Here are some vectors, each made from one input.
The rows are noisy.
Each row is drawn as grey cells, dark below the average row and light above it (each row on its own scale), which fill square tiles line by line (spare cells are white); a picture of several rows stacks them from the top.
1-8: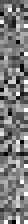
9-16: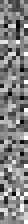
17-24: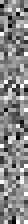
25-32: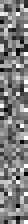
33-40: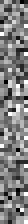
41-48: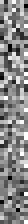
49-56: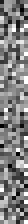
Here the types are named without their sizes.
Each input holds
a label.
